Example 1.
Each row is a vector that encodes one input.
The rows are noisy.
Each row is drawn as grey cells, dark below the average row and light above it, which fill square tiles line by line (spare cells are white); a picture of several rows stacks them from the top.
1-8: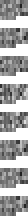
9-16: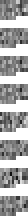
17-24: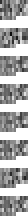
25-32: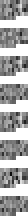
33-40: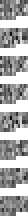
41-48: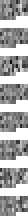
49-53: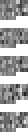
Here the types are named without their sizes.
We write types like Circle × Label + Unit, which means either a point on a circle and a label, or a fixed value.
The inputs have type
Line.
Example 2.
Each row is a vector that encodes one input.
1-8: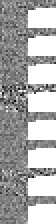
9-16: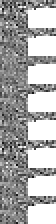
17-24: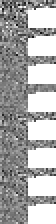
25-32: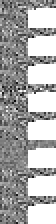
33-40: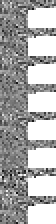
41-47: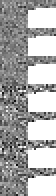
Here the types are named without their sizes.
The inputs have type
Line.
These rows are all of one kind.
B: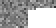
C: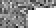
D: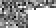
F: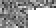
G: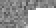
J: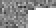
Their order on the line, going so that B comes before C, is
D, F, B, G, J, C.
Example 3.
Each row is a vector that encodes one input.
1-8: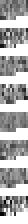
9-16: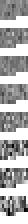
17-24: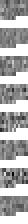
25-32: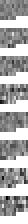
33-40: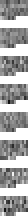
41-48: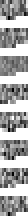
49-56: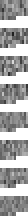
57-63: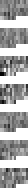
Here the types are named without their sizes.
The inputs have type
Label.
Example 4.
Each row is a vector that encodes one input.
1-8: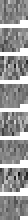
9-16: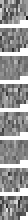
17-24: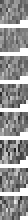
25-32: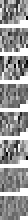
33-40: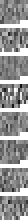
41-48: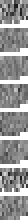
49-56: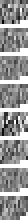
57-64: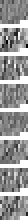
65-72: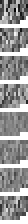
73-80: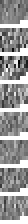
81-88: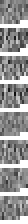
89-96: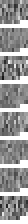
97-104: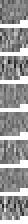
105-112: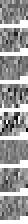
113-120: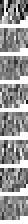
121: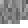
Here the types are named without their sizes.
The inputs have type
Tree.
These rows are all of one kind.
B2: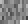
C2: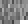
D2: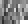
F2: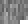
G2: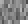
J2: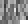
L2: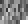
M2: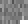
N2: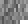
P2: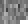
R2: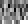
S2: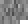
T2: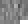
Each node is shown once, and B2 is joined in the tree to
F2 and G2.
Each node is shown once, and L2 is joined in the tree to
J2 and M2.
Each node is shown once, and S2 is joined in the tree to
F2 and N2.
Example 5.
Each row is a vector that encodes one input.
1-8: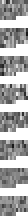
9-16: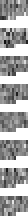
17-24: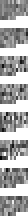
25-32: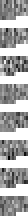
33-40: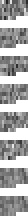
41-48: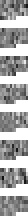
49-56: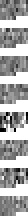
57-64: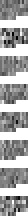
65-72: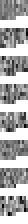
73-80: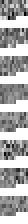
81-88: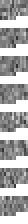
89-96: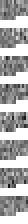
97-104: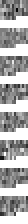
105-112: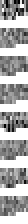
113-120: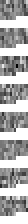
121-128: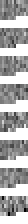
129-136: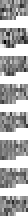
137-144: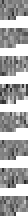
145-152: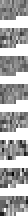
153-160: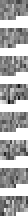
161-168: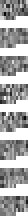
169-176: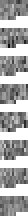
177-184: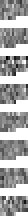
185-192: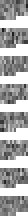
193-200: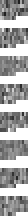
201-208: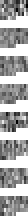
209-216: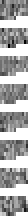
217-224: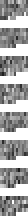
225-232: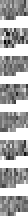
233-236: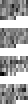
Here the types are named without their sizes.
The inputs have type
Label.
